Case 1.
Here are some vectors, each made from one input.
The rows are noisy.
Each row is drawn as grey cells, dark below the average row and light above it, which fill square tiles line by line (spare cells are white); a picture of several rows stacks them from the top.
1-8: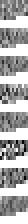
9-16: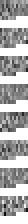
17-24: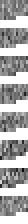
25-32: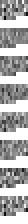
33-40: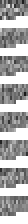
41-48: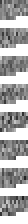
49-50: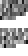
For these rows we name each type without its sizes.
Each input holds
three true/false values.
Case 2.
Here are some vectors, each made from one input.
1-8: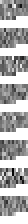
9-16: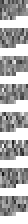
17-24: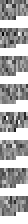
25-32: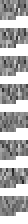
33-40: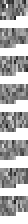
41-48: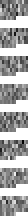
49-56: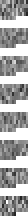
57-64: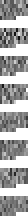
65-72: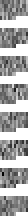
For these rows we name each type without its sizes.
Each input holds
a node of a tree.
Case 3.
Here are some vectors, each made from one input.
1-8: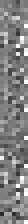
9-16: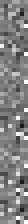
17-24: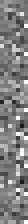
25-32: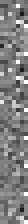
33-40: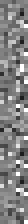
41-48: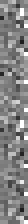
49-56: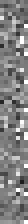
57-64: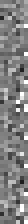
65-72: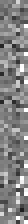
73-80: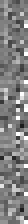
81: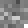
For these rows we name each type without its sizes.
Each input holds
four true/false values.
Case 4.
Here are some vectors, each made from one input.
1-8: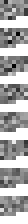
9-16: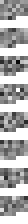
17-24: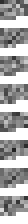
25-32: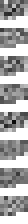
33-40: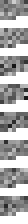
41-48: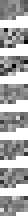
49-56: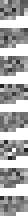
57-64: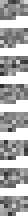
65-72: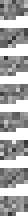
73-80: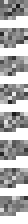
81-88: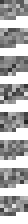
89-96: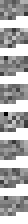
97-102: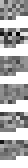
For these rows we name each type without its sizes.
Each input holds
either a point on a circle, or a fixed value.
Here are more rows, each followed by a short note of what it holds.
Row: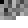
a fixed value
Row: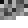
a fixed value
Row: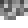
a fixed value
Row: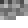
a fixed value
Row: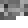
a point on a circle
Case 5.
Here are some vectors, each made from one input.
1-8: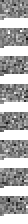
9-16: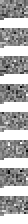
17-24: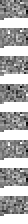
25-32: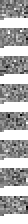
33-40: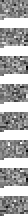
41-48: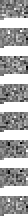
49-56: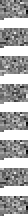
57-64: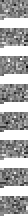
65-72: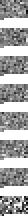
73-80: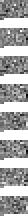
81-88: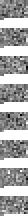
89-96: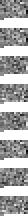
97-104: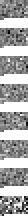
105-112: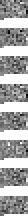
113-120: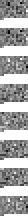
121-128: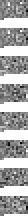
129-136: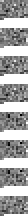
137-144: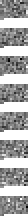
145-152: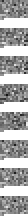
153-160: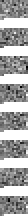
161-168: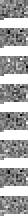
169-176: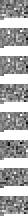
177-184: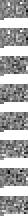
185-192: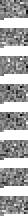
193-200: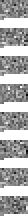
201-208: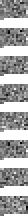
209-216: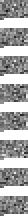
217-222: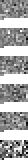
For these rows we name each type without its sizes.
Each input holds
either a fixed value, or three true/false values.
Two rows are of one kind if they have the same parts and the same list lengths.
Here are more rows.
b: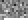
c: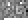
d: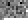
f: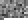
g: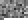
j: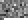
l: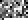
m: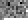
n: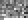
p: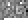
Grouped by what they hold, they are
b, c, d, f, g, j, m, n, p
l

